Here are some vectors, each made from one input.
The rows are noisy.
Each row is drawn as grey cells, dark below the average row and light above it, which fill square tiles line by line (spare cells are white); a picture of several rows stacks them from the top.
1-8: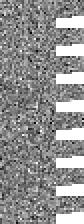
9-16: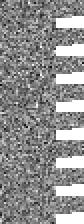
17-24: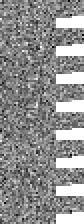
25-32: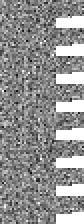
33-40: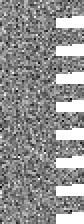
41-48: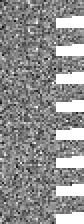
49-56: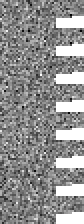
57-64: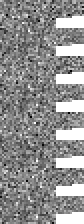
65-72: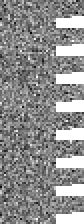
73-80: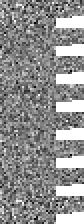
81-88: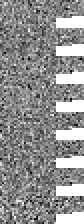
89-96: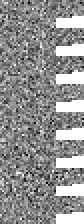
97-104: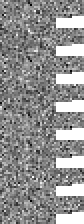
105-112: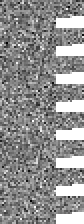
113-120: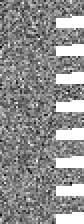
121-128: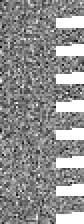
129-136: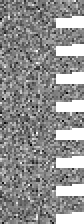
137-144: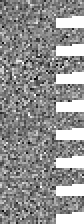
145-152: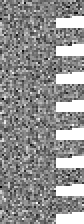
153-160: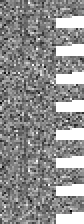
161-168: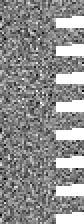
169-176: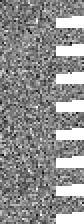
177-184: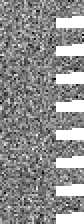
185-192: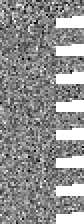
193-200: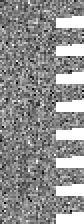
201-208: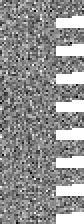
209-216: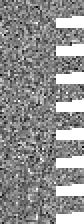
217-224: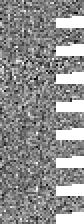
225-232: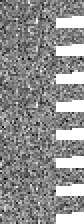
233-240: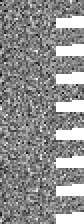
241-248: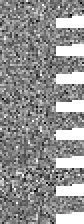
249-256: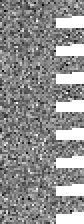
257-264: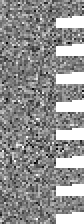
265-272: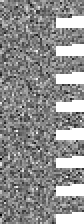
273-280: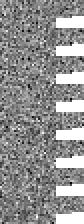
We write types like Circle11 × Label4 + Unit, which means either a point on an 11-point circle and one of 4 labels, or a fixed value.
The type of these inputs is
(Line8 + Tree12) × Line9 + List2(Line11).
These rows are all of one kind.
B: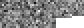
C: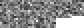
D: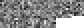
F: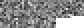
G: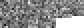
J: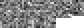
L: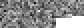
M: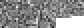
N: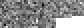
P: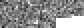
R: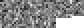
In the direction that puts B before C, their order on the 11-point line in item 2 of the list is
D, B, R, P, J, L, G, F, M, N, C.
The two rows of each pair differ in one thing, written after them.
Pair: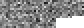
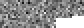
the place on the 8-point line
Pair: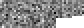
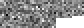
the place on the 9-point line
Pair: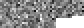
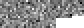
the place on the 8-point line
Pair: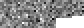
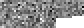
the place on the 9-point line
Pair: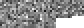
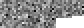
the place on the 8-point line
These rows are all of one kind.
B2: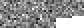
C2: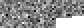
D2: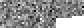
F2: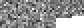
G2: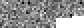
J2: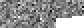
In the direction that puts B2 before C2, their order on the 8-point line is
G2, F2, B2, J2, D2, C2.
